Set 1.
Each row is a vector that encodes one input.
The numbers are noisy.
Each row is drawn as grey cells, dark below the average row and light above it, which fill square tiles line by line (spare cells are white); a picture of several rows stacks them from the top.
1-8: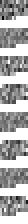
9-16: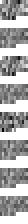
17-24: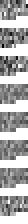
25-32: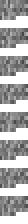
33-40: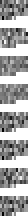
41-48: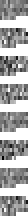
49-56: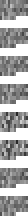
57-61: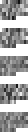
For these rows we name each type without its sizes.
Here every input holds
either a fixed value, or a node of a tree, or three true/false values.
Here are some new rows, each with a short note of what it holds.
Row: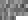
three true/false values
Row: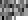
a fixed value
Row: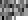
a fixed value
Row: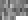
three true/false values
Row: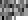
a fixed value
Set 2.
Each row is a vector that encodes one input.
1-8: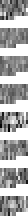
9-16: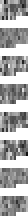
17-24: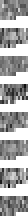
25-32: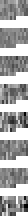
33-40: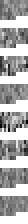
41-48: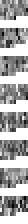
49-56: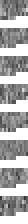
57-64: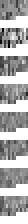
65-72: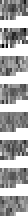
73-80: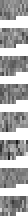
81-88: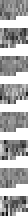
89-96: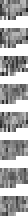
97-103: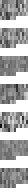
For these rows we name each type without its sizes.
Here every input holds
a list of points on a circle.
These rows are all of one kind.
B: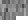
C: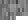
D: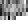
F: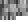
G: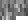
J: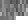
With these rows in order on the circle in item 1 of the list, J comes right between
B and F.
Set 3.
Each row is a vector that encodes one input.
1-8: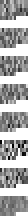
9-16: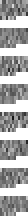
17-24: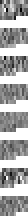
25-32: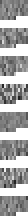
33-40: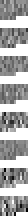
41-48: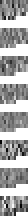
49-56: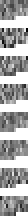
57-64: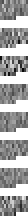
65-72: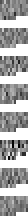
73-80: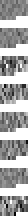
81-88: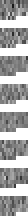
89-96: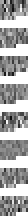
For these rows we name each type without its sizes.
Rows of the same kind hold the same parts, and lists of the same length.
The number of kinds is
3.
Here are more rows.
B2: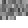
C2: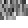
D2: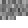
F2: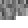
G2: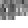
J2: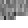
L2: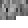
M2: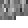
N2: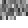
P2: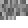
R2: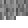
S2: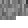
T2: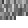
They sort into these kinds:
B2, D2, N2
C2, F2, L2, T2
G2, J2, M2, P2, R2, S2

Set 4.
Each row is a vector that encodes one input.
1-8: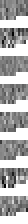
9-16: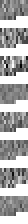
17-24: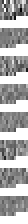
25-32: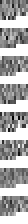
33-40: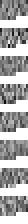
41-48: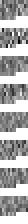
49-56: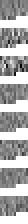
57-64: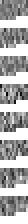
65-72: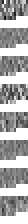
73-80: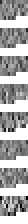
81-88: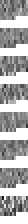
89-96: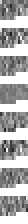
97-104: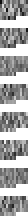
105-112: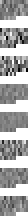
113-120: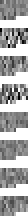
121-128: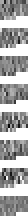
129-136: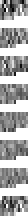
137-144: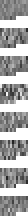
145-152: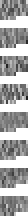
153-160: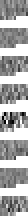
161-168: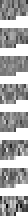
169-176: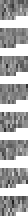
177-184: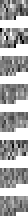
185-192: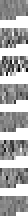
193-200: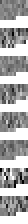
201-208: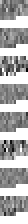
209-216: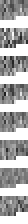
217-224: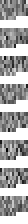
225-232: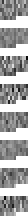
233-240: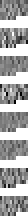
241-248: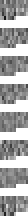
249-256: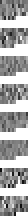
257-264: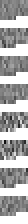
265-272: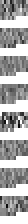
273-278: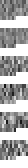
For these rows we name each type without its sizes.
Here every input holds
a list of items, each a point on each of two lines.
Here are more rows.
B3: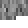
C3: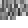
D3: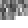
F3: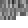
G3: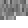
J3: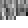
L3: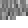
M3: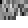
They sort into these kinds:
B3, J3
C3, D3, G3, L3, M3
F3

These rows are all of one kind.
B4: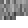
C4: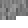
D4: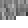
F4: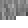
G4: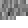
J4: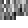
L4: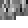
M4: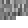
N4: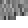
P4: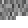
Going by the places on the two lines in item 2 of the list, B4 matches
C4, J4 and N4.
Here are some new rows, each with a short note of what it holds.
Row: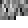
a list of one item
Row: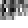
the empty list
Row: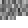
the empty list
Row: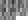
the empty list
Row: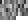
a list of one item
